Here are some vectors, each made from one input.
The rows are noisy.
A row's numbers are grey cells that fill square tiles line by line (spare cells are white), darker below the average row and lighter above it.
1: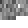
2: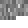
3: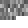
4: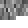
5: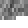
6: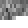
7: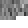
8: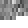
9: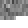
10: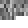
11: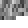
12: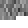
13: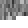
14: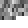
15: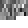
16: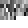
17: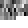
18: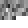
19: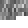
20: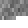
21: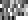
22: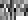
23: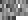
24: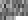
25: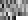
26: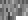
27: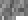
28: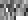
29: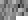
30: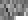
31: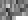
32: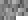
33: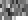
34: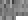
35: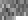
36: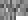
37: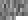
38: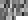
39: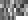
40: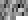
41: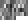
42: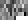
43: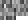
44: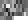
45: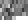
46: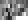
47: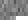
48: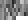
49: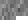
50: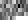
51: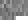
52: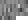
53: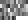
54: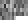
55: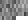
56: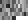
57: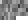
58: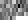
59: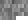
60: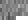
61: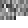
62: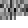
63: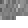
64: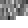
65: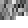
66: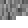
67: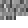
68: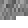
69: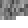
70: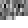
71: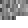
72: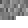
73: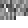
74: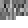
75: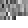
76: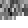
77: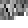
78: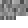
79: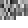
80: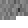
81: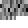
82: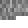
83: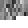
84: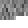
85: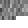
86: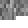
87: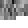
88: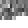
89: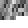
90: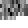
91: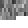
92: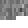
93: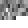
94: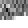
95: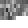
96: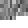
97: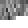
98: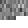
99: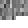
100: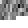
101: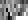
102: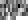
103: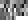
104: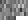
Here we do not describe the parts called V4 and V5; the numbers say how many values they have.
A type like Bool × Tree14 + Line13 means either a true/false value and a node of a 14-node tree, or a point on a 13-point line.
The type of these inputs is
Bool × V4 × V5 + Line3 × Line3 + Unit.
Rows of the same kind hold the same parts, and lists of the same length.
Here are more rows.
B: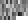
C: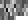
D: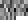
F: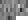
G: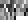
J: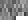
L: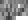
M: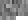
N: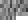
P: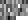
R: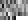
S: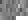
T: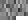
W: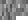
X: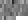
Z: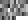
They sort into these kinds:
B, R
C, F, J, L, M, P, S, T, W, X, Z
D, G, N

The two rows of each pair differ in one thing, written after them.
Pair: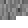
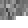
the true/false value
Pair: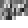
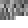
the true/false value
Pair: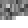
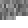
the true/false value
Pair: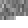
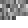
the value of V5
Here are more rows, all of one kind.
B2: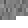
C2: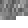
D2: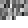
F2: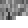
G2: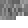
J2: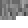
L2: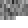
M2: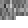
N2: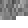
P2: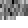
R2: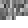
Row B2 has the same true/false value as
D2, P2 and R2.
